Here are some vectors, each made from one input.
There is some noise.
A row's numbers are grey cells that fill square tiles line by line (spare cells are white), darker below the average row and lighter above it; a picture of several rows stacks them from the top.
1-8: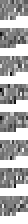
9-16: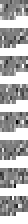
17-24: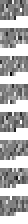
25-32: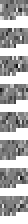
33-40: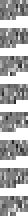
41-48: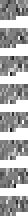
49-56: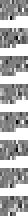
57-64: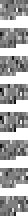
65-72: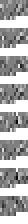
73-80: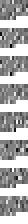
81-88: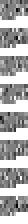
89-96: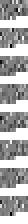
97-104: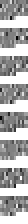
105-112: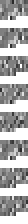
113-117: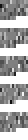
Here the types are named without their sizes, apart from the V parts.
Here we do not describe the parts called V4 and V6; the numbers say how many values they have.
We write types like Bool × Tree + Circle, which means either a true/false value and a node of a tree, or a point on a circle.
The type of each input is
(Bool × Bool × Bool + Line × V6) × V4.
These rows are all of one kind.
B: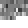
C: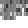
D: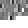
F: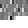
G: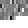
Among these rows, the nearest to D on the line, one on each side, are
C and G.
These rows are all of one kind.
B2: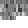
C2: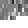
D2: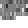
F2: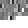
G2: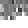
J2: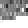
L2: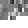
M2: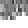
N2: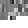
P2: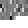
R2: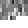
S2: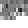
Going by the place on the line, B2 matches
C2 and M2.
